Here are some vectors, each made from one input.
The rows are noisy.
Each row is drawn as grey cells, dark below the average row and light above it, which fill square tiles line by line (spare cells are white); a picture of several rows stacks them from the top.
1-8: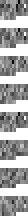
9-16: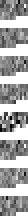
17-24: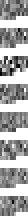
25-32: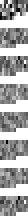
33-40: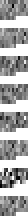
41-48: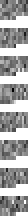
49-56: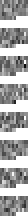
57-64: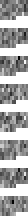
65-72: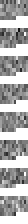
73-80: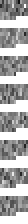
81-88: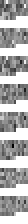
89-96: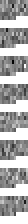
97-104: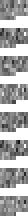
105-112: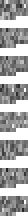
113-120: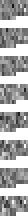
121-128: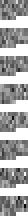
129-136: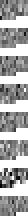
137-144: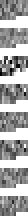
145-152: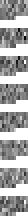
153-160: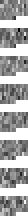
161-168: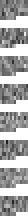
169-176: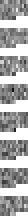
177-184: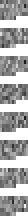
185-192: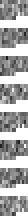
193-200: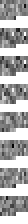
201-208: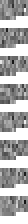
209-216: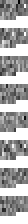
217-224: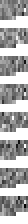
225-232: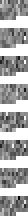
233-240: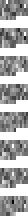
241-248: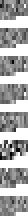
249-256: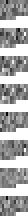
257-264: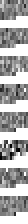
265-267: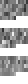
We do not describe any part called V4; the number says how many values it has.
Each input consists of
a list of up to two items, each a point on an 11-point line and a value of V4.
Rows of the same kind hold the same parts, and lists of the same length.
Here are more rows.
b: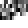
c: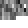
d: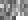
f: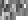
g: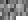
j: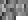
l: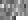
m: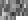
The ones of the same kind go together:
b
c, f, m
d, g, j, l

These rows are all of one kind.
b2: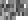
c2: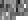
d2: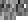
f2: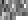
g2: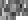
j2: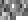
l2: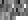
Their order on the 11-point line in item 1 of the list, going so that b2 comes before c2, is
b2, c2, d2, f2, l2, j2, g2.
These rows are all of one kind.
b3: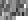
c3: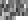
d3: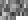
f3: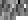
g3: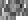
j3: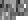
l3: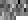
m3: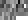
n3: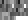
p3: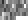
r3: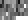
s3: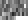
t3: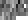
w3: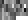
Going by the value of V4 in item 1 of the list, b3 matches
c3, d3, g3 and s3.
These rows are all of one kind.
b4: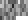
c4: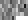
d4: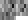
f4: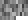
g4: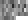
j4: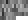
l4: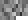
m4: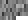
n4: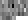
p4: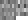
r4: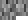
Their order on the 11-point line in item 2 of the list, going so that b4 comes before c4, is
f4, p4, r4, j4, l4, b4, g4, n4, d4, c4, m4.
